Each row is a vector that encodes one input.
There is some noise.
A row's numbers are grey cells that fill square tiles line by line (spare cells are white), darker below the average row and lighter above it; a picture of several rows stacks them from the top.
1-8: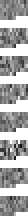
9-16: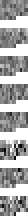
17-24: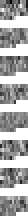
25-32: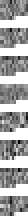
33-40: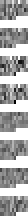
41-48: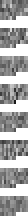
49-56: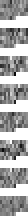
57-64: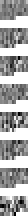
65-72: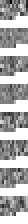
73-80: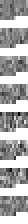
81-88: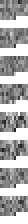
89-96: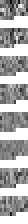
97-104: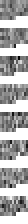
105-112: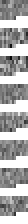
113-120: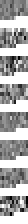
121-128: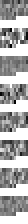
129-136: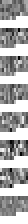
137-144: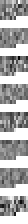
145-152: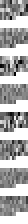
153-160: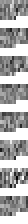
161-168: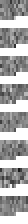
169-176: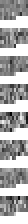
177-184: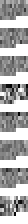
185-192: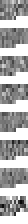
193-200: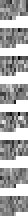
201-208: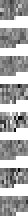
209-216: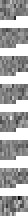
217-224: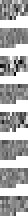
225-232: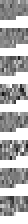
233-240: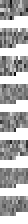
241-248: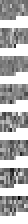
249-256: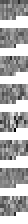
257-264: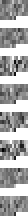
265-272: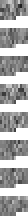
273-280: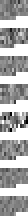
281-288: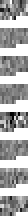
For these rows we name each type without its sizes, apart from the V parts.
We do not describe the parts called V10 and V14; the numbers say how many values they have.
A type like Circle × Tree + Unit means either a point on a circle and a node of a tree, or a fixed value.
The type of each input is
(Circle + V14) × (Tree + V10).
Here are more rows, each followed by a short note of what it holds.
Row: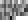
a value of V10 and a value of V14
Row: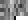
a point on a circle and a node of a tree
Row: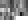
a point on a circle and a value of V10
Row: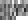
a node of a tree and a value of V14
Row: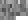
a value of V10 and a value of V14
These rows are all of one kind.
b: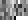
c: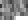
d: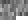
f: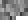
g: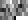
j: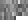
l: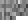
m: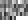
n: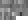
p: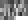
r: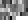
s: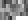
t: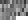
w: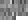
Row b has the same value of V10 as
g, j and p.
